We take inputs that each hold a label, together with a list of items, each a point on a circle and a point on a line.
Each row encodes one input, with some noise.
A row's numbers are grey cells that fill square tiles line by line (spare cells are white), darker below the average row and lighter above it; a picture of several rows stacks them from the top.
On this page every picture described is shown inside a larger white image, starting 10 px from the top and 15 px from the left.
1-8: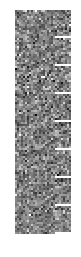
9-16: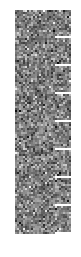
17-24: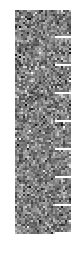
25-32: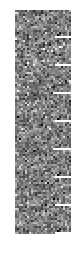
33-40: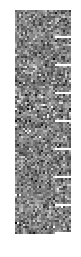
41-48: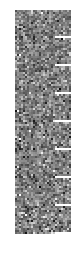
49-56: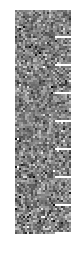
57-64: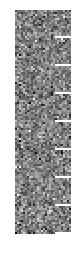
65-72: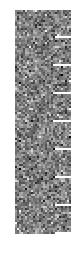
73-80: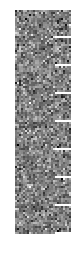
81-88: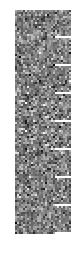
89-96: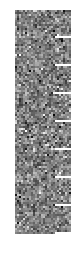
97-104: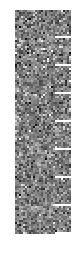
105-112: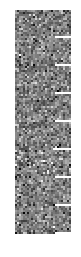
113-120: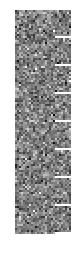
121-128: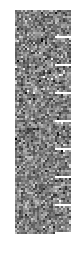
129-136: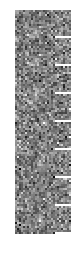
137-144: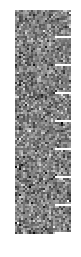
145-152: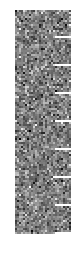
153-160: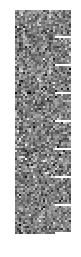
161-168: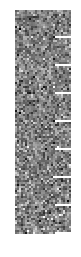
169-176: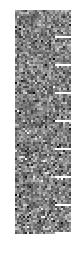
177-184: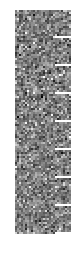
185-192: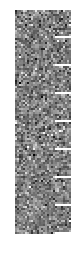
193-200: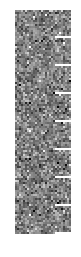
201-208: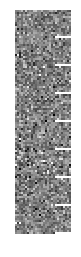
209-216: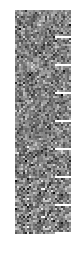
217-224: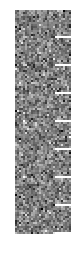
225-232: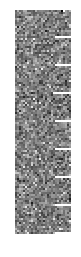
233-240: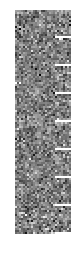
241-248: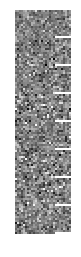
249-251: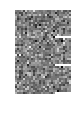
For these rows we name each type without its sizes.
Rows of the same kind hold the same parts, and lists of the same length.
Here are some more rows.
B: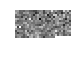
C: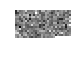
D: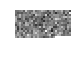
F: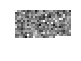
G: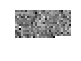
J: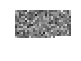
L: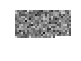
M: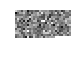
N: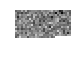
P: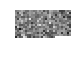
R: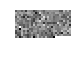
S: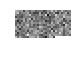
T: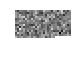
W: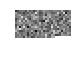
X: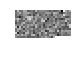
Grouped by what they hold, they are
B, G, J, L, R, S, X
C, D, N, P, T, W
F, M

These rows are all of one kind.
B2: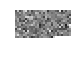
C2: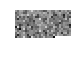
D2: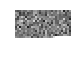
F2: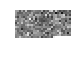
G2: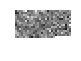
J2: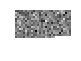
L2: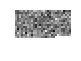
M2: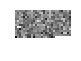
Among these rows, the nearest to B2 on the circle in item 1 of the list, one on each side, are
L2 and M2.
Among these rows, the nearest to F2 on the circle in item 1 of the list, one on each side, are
D2 and G2.
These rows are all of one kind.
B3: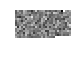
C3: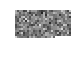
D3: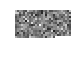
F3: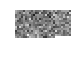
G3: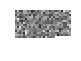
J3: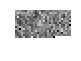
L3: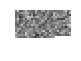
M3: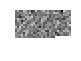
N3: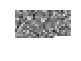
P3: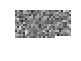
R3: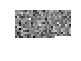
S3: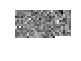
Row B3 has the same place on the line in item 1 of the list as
G3, M3 and P3.
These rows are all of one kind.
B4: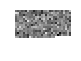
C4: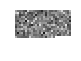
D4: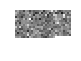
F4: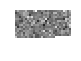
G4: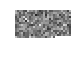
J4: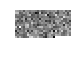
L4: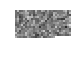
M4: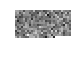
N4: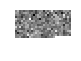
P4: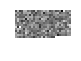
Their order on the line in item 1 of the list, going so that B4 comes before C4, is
P4, B4, N4, D4, L4, F4, G4, M4, C4, J4.
